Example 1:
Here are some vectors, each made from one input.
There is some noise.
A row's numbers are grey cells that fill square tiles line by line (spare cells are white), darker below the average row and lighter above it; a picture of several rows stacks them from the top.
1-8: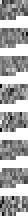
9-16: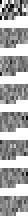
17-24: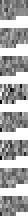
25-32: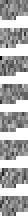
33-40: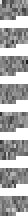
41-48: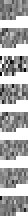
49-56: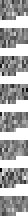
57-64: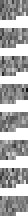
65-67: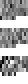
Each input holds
a node of each of two 8-node trees.
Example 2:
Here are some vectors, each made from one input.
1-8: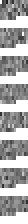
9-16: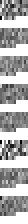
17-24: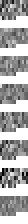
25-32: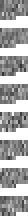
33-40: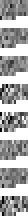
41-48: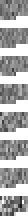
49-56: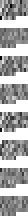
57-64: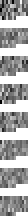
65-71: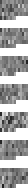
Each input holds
a node of each of two 10-node trees.
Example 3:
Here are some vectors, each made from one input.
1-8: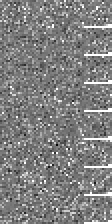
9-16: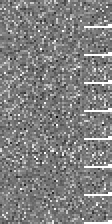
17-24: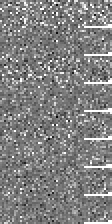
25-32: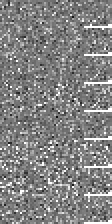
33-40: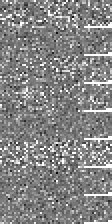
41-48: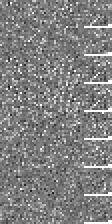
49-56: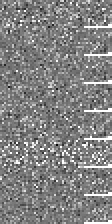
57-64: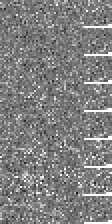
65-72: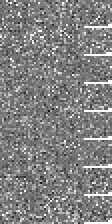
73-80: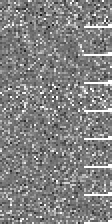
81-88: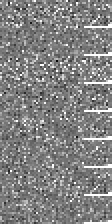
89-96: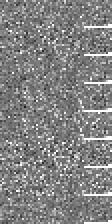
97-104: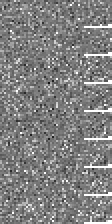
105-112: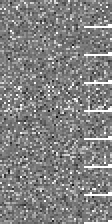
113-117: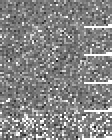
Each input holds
either a point on a 16-point circle, or a node of a 14-node tree.
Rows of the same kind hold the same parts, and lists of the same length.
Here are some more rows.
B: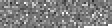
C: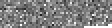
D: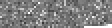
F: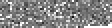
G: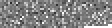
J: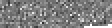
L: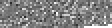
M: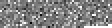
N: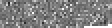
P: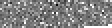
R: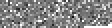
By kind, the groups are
B, C, G, L, M, P
D, F, J, N, R

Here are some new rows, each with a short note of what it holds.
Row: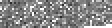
a point on a 16-point circle
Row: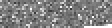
a point on a 16-point circle
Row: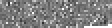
a point on a 16-point circle
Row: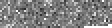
a node of a 14-node tree
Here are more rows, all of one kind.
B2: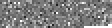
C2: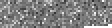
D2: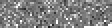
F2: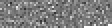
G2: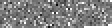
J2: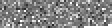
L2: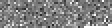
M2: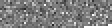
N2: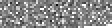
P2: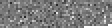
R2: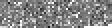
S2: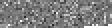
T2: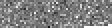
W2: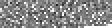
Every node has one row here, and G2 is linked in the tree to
B2.
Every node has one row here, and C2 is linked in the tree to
L2.
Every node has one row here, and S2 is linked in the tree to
P2.
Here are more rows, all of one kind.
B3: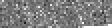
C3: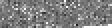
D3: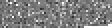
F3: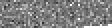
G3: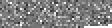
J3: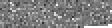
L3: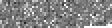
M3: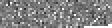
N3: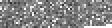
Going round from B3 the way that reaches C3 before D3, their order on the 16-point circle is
B3, C3, F3, L3, M3, D3, N3, G3, J3.
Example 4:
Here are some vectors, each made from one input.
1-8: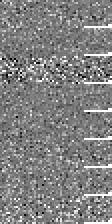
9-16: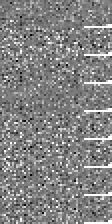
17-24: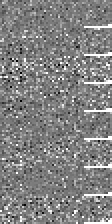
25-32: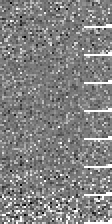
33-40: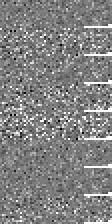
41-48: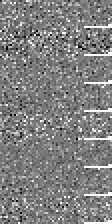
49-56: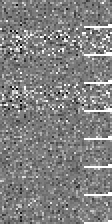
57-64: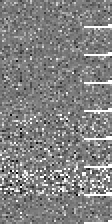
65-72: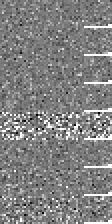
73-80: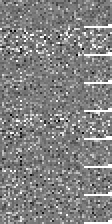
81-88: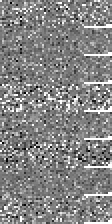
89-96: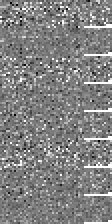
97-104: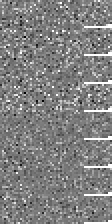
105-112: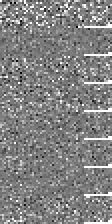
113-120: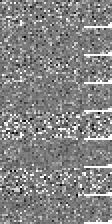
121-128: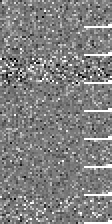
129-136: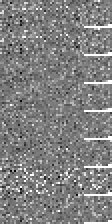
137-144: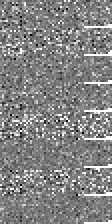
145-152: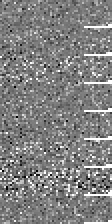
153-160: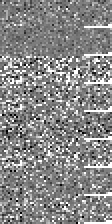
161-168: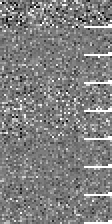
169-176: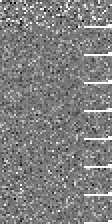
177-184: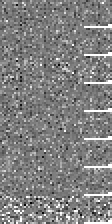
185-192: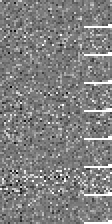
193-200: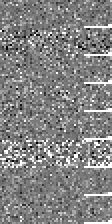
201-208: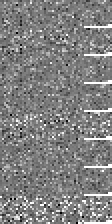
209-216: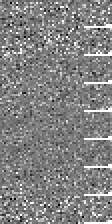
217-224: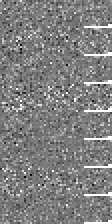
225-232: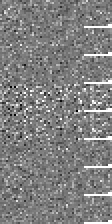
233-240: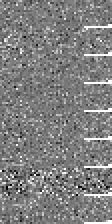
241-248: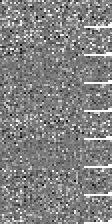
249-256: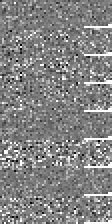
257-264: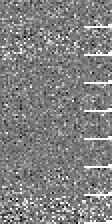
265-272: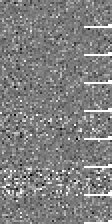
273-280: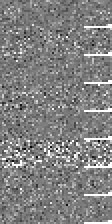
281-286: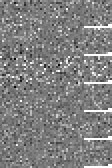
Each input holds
either a point on a 16-point circle, or a fixed value, or a node of a 14-node tree.
